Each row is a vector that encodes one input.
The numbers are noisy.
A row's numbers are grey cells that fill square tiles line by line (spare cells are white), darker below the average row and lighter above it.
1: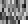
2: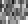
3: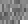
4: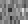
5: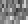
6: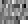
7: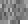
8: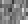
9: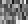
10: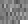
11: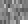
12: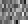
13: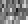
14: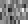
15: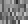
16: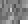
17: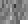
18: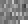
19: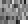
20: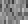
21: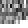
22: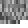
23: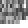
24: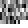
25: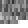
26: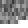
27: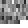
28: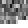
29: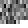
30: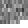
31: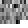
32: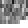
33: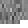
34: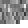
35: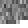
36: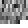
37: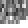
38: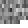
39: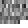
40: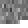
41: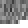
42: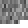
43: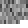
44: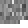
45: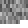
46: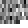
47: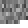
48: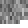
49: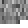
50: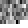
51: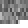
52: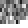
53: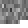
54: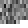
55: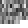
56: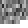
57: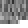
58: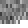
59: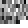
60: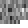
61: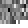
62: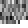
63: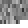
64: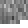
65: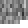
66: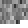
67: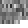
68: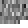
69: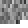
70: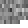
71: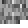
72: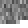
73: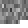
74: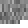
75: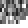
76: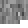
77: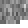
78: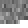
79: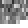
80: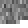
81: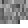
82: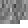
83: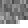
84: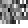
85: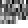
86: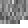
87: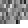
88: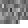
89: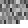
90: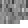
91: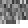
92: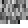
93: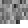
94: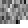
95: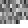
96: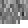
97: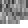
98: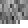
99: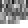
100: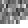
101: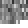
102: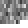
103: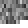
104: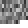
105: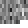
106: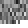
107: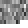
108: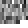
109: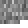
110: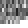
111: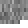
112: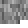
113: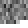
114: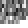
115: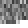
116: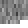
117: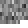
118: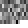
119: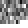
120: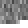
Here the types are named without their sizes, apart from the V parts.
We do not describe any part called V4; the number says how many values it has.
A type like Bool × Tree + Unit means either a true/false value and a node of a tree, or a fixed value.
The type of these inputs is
Bool × Bool × Bool + (Label + Line) × V4.
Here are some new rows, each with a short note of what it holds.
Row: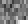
three true/false values
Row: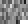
a label and a value of V4
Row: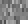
a point on a line and a value of V4
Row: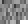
a point on a line and a value of V4
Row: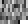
a point on a line and a value of V4
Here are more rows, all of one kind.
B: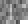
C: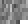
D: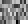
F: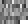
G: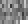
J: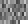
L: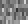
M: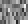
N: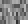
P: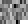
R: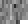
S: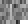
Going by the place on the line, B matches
C, F, L and S.
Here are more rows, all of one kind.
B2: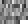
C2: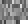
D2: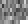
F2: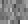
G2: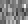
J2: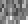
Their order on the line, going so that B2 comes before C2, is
J2, B2, C2, G2, F2, D2.
